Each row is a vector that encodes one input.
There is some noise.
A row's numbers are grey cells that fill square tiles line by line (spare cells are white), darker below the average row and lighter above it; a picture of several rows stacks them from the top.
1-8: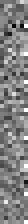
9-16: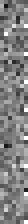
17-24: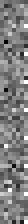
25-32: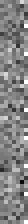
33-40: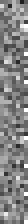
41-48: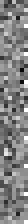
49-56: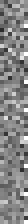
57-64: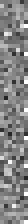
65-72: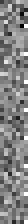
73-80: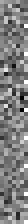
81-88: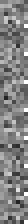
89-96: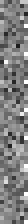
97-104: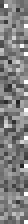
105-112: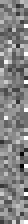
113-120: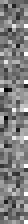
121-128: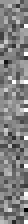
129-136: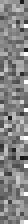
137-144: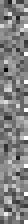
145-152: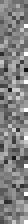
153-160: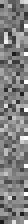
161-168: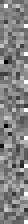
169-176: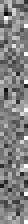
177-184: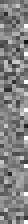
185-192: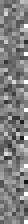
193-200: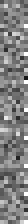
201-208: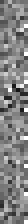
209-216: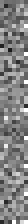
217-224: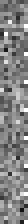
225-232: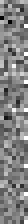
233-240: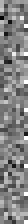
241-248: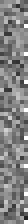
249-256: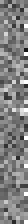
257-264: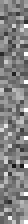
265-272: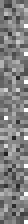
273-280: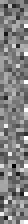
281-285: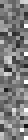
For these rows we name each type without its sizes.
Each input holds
a list of points on a line.
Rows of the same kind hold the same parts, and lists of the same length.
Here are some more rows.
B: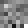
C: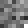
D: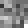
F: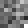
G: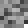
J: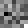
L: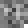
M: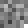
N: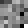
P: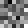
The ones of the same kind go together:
B, D, G, J, L, M
C, F
N
P

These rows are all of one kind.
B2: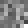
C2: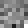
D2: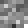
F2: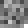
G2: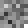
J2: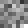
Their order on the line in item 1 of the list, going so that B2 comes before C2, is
B2, J2, F2, G2, C2, D2.
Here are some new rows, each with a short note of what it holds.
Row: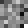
the empty list
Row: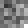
a list of one item
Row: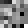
the empty list
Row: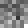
a list of one item
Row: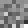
a list of two items
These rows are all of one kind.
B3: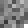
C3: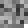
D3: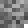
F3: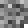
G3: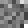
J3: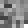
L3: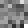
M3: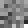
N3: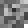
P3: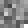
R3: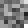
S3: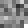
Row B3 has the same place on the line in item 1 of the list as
D3, J3, N3 and P3.
